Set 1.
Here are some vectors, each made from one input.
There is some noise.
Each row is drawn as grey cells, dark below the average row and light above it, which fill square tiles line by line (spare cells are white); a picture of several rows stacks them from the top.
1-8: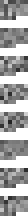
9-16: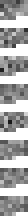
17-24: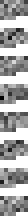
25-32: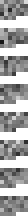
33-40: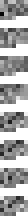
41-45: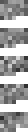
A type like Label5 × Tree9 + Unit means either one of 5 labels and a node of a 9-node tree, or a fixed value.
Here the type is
Line3 × Line3.
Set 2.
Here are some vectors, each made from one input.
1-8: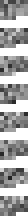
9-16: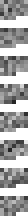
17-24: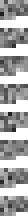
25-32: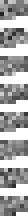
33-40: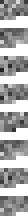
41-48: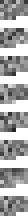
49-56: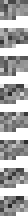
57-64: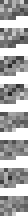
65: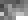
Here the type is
Line3 × Line4.
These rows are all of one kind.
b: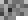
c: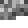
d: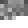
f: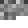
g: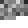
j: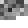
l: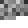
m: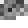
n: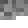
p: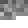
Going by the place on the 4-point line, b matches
j and m.
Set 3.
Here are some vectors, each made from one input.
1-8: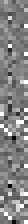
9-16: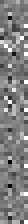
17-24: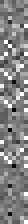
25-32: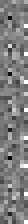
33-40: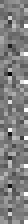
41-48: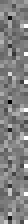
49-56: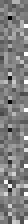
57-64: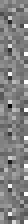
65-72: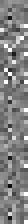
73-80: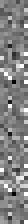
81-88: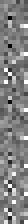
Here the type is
Line4.
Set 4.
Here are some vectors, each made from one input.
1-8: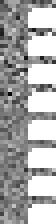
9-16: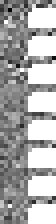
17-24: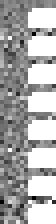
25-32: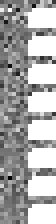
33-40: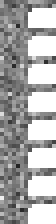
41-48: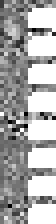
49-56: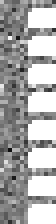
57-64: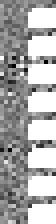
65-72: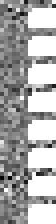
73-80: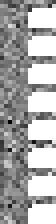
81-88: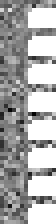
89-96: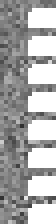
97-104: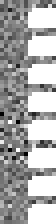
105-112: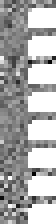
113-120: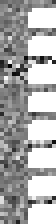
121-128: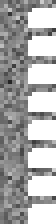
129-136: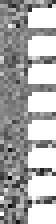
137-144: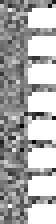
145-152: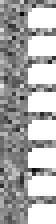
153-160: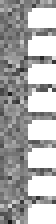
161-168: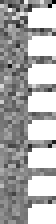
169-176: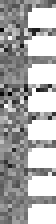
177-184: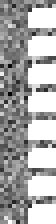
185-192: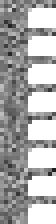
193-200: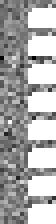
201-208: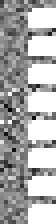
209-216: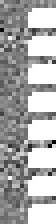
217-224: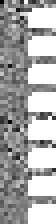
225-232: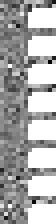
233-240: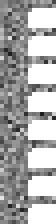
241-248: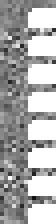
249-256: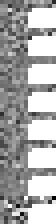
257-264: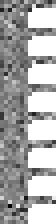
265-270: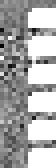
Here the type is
Bool × Bool × Bool × Bool.
